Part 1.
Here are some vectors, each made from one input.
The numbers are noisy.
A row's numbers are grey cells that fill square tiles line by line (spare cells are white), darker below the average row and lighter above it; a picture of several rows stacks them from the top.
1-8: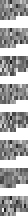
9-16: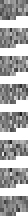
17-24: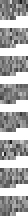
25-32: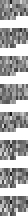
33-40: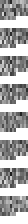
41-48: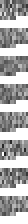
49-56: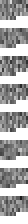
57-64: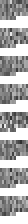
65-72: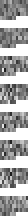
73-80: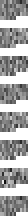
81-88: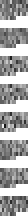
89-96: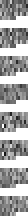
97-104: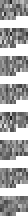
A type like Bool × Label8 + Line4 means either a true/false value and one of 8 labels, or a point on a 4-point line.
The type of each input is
Line15.
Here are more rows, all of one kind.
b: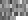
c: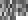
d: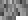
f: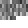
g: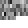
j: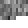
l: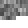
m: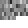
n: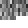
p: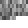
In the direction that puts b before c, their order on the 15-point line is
g, m, b, p, j, l, d, f, n, c.
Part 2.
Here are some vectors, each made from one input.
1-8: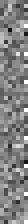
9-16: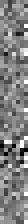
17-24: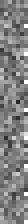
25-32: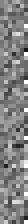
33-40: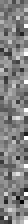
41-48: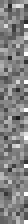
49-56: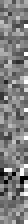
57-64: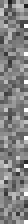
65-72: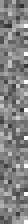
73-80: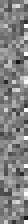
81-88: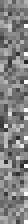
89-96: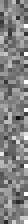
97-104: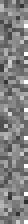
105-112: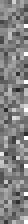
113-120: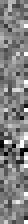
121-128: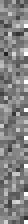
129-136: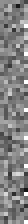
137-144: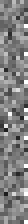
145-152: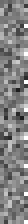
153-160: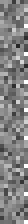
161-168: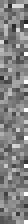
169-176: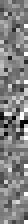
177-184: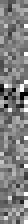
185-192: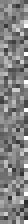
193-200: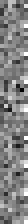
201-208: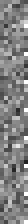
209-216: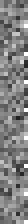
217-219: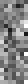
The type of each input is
Bool × Bool × Bool + Unit.
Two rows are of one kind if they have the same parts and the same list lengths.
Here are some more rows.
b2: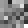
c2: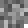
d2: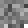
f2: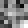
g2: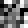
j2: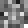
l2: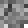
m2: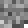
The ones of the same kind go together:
b2, c2, d2, f2, j2, l2, m2
g2

